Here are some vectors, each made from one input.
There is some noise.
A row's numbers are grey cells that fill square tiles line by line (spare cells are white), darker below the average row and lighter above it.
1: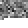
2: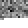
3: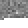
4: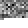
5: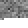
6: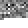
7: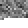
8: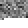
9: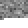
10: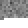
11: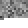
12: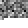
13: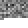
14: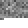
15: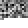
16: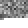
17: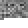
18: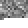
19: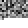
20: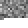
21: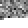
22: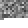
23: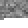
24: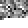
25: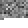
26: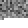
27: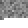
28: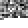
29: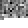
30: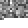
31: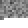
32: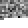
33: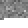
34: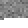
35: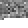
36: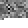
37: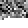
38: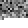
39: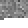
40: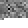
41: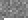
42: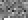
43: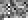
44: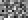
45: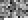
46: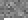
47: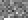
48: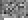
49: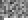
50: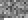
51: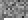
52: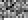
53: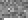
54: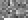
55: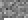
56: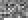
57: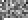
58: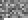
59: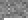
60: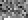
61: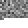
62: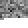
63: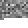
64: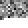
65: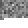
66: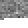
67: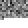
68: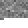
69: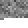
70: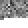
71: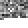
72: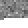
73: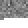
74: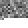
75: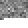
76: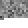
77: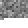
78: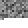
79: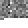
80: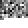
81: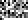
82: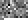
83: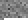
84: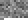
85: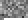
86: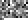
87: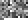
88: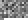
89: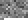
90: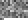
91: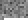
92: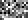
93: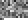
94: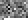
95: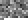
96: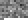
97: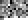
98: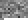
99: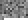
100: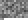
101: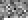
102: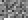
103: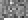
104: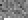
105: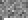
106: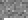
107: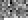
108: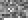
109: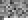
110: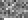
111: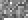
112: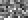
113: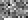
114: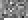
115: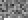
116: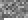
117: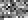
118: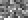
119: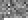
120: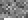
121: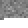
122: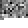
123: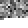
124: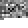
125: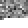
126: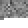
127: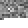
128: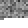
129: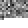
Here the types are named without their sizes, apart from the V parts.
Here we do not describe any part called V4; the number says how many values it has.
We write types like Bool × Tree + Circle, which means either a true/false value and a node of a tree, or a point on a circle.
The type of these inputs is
Bool × Bool × Bool × V4 + List(Line).
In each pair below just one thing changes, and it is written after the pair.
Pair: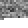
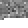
one of the three true/false values
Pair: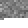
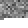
one of the three true/false values
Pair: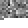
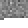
the value of V4
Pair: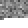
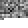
one of the three true/false values
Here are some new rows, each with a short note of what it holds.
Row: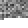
the empty list
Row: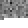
a list of three items
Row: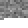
a list of one item
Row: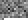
three true/false values and a value of V4
